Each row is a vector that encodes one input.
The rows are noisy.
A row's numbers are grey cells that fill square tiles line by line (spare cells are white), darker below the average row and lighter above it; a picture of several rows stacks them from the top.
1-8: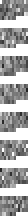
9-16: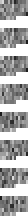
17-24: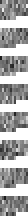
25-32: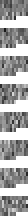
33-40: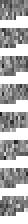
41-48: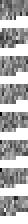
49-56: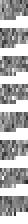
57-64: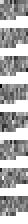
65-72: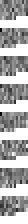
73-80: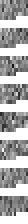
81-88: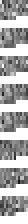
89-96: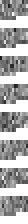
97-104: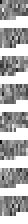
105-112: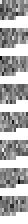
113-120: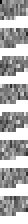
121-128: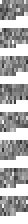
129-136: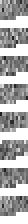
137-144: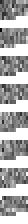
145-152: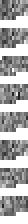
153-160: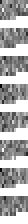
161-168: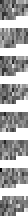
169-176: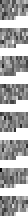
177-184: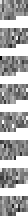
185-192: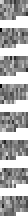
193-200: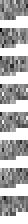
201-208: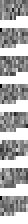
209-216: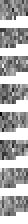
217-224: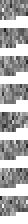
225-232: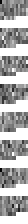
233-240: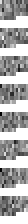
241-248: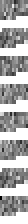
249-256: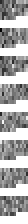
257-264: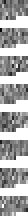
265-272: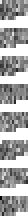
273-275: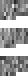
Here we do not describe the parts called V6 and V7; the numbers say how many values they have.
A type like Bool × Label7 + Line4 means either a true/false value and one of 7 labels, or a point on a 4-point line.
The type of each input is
Circle9 × (Tree9 + V6) + Line9 + V7.
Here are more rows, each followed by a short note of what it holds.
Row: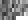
a point on a 9-point line
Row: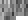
a value of V7
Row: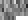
a value of V7
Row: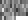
a point on a 9-point circle and a node of a 9-node tree
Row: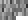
a value of V7
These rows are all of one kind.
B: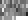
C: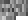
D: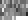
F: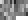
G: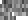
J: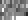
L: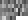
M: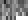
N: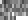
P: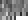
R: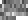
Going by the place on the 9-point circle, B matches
D and J.
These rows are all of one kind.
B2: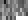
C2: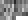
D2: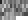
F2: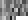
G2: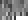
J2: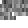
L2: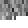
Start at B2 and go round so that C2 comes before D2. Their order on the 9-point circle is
B2, G2, L2, F2, C2, D2, J2.
